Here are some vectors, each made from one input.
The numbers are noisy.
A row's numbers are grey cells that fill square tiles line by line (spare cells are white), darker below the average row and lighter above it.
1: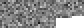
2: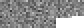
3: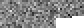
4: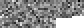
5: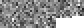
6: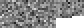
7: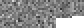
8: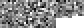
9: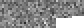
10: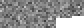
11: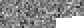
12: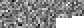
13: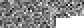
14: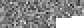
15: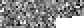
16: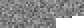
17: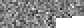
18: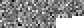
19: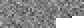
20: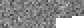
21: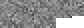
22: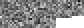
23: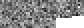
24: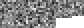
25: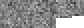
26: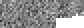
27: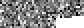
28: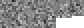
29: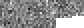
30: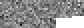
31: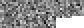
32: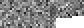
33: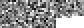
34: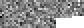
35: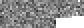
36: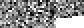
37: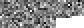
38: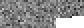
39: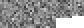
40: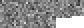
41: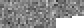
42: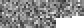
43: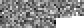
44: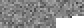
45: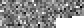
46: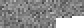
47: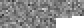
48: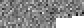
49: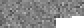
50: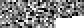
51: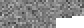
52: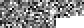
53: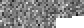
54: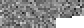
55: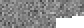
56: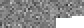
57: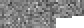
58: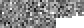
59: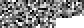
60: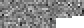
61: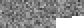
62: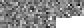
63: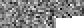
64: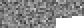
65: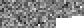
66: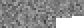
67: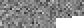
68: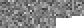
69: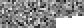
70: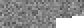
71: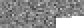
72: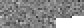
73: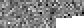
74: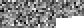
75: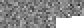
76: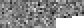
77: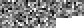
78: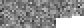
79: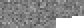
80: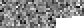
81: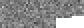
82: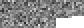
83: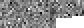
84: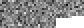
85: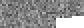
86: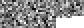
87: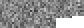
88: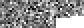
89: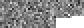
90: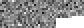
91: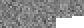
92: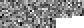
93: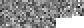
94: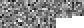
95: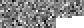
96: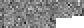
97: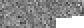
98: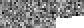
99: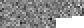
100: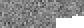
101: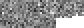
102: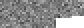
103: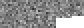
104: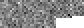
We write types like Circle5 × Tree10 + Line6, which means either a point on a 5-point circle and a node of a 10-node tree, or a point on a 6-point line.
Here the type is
Line8 + List2(Line7).
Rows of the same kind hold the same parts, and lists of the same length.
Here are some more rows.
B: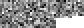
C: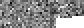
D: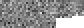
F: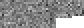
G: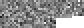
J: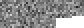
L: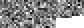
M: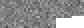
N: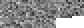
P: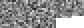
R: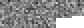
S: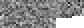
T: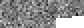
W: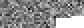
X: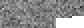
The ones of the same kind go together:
B, D, N, S, X
C, G
F, L, M, P, T, W
J, R

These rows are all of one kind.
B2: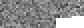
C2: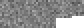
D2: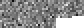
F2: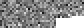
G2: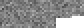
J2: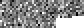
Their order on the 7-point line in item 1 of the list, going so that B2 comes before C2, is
D2, G2, B2, J2, F2, C2.
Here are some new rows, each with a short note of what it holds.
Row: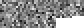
a point on an 8-point line
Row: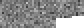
a list of two items
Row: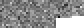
a list of two items
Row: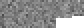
a list of one item
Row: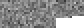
a point on an 8-point line
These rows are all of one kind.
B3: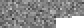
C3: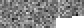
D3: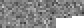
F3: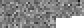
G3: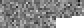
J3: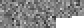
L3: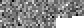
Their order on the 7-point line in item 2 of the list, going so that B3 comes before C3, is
J3, B3, F3, G3, L3, D3, C3.
